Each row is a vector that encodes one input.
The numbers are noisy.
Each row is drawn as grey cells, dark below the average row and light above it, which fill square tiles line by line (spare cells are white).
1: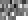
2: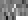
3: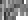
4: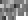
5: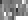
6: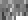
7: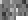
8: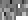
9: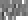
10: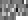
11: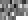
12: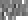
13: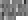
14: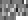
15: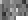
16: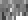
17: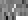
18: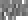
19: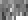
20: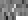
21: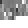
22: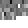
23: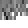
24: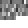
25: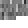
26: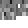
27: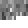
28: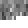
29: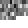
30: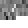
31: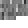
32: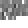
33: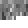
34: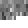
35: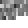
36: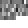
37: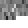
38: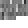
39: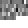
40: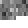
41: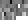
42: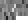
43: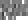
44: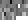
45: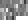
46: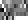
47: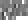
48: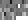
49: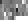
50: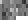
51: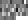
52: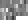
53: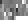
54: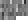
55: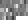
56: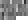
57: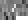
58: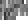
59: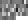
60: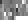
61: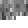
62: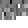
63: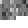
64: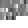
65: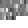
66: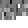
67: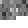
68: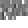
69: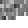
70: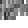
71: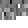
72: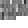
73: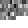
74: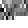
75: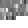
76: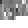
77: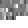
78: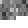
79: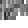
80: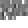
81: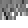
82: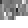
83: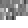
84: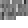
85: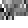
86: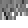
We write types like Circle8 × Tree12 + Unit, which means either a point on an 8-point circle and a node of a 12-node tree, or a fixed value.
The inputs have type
Bool × Bool × Bool + Circle5 + Unit.
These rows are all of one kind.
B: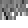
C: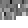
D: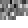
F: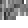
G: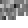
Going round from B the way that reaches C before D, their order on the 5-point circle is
B, C, D, G, F.
